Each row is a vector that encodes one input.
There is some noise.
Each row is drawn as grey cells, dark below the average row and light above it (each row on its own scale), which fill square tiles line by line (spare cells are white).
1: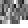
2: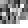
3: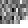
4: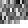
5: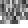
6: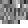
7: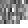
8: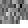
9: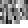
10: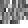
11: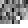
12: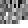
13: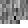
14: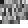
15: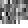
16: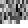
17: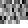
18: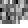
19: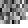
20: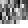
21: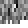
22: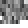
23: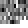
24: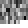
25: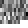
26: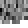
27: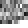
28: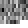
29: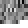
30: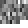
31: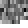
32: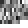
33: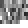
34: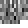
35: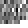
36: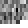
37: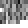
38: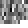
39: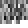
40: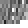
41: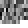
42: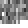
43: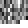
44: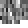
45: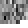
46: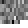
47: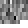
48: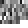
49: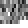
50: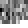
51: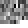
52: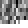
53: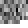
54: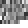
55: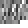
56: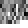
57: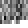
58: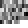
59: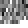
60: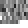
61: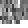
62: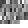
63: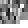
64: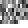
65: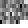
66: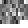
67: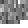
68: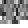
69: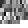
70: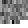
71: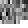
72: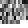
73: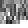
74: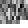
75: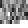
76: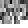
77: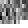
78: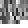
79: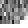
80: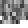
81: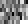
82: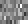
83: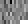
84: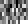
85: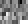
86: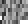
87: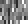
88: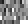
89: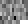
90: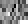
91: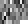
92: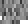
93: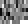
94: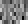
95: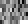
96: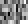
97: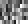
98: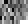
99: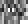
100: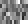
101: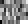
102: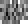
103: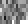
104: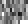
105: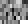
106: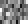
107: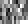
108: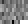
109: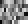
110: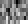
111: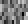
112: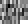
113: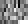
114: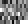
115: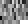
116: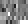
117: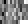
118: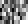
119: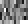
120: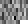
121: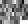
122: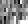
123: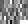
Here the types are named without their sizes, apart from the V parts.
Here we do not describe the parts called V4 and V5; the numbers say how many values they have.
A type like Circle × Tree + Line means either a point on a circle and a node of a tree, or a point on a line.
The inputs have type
Label × (Line + V5) × V4.
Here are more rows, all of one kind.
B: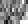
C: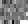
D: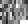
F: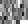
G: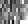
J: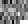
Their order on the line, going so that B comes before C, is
J, B, D, F, G, C.
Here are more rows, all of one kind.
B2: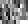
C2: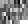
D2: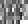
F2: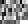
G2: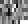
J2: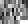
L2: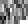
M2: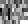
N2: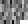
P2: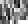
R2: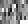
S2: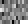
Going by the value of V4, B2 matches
C2, J2 and P2.
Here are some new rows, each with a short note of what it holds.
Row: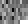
a label, a value of V4 and a value of V5
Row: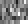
a label, a point on a line and a value of V4
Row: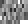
a label, a point on a line and a value of V4
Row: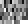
a label, a value of V4 and a value of V5
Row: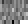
a label, a point on a line and a value of V4
